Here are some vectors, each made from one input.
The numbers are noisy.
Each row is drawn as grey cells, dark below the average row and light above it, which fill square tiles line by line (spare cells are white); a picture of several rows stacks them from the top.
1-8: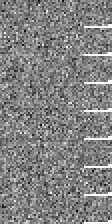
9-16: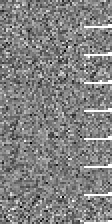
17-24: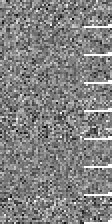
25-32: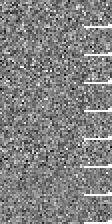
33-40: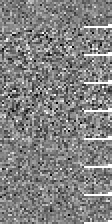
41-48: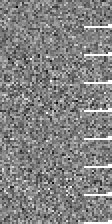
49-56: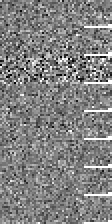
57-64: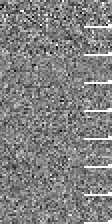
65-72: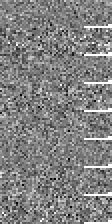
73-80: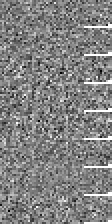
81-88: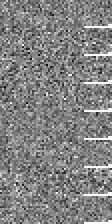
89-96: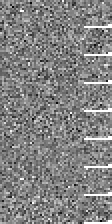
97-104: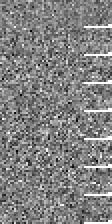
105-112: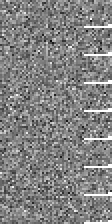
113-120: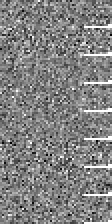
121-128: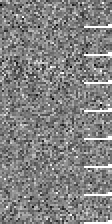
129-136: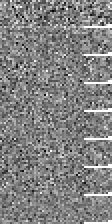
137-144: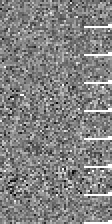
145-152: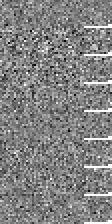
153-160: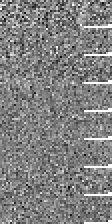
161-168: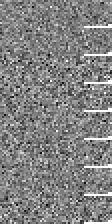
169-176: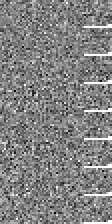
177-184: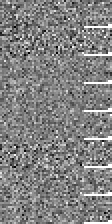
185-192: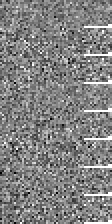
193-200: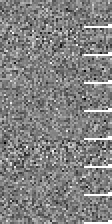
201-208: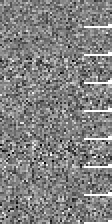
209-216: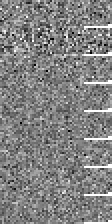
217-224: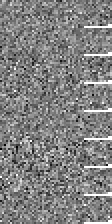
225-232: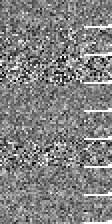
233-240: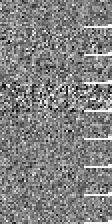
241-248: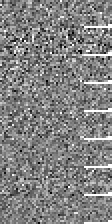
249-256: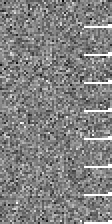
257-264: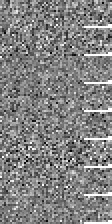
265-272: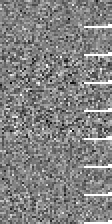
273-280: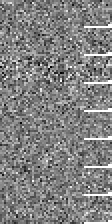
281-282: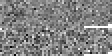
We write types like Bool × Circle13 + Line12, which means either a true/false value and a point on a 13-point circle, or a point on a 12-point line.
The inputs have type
Label8 × (Line5 + Line10).
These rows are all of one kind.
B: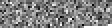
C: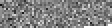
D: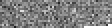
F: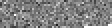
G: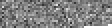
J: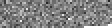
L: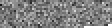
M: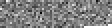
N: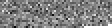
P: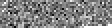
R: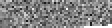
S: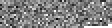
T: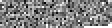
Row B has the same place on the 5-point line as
F, J, N and P.
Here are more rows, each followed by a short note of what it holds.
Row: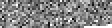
one of 8 labels and a point on a 5-point line
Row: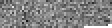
one of 8 labels and a point on a 10-point line
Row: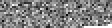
one of 8 labels and a point on a 5-point line
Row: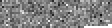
one of 8 labels and a point on a 5-point line
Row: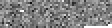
one of 8 labels and a point on a 5-point line
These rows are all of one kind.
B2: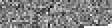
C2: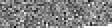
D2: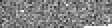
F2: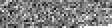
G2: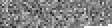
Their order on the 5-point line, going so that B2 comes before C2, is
B2, C2, F2, G2, D2.
